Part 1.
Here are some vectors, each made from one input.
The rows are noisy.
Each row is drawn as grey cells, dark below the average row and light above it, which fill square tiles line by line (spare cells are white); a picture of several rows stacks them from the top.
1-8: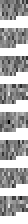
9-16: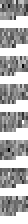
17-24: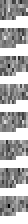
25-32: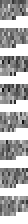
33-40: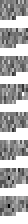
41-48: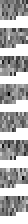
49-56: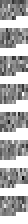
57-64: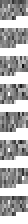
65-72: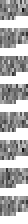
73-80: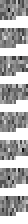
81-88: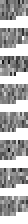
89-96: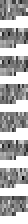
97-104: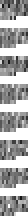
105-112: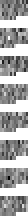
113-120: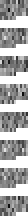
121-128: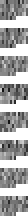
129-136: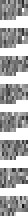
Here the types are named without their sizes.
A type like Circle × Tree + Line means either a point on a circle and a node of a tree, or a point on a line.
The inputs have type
Bool × Line.
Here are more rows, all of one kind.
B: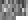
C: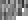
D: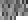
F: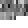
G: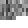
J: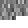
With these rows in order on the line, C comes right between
B and G.
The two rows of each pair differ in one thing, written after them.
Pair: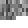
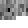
the place on the line
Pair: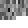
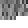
the place on the line
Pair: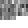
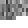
the place on the line
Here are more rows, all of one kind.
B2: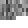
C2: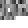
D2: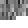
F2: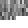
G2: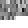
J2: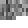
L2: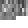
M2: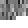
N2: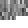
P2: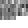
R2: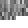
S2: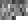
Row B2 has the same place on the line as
D2, J2 and M2.
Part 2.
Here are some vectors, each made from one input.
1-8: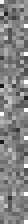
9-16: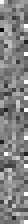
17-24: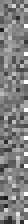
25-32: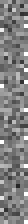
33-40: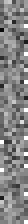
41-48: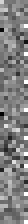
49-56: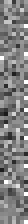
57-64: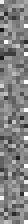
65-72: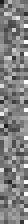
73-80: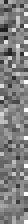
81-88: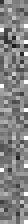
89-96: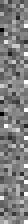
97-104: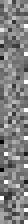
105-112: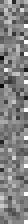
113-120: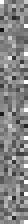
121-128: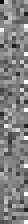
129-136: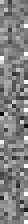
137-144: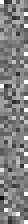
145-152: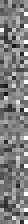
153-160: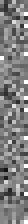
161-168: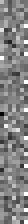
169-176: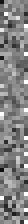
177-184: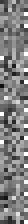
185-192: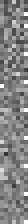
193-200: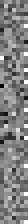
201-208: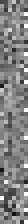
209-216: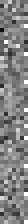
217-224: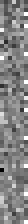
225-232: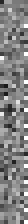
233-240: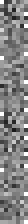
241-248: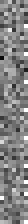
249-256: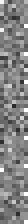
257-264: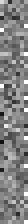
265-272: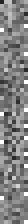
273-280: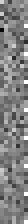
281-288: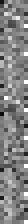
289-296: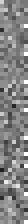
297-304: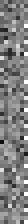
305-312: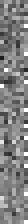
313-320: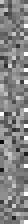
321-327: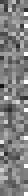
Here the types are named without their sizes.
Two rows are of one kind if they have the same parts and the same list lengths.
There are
2 kinds of row.
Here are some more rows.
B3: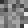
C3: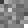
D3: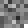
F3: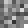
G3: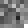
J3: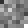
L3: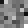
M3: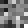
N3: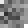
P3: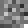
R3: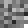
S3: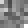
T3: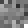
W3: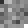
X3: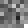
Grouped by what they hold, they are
B3, M3
C3, D3, F3, G3, J3, L3, N3, P3, R3, S3, T3, W3, X3

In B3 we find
a point on a line.
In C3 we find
a point on a line and four true/false values.
